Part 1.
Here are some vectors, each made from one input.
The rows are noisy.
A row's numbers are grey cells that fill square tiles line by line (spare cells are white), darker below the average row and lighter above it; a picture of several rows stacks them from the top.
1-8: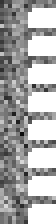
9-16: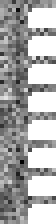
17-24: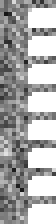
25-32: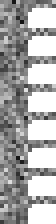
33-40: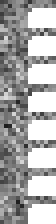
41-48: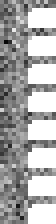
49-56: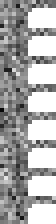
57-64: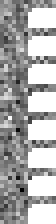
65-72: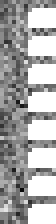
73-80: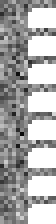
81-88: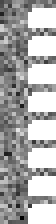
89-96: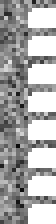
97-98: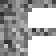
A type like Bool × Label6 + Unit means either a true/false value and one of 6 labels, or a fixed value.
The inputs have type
Line6 + Tree10.
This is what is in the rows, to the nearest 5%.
About 50% of them hold a point on a 6-point line. The rest hold a node of a 10-node tree.
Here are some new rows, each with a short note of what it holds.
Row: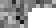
a node of a 10-node tree
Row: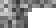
a node of a 10-node tree
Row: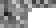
a point on a 6-point line
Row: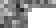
a node of a 10-node tree
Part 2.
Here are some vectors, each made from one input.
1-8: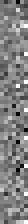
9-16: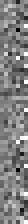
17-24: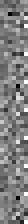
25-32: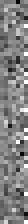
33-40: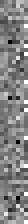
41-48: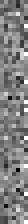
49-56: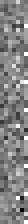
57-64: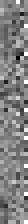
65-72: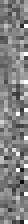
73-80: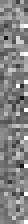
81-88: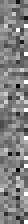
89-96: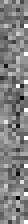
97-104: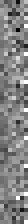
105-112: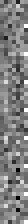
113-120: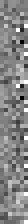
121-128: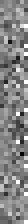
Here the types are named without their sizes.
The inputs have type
(Bool × Bool × Bool × Bool + Unit) × Label.
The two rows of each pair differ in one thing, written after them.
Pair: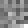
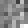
one of the four true/false values
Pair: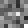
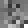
the label
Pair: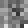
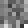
one of the four true/false values
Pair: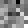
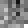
one of the four true/false values
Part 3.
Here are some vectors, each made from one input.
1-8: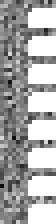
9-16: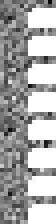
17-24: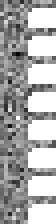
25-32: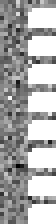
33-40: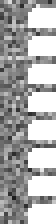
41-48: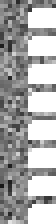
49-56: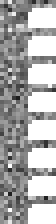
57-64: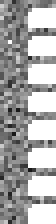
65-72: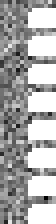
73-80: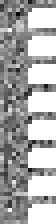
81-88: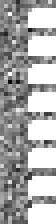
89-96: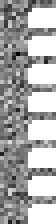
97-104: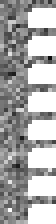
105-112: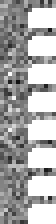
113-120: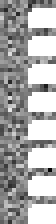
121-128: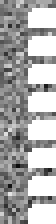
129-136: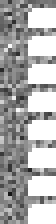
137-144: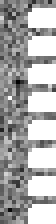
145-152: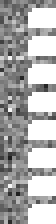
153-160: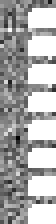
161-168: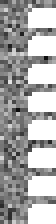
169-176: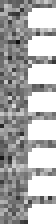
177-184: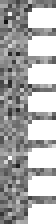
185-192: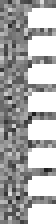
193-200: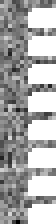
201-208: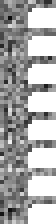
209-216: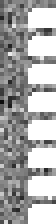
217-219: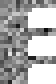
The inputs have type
Label9 × Line11.
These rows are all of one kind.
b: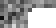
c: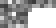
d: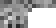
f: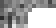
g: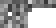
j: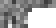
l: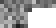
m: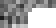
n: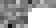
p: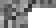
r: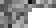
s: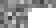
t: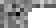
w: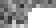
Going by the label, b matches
f, m and w.
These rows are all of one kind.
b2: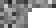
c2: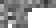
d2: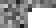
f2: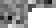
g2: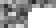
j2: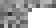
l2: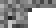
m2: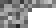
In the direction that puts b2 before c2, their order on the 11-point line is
m2, b2, j2, g2, f2, c2, l2, d2.
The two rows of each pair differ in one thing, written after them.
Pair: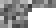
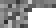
the label
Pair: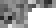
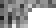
the place on the 11-point line
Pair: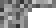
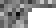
the label
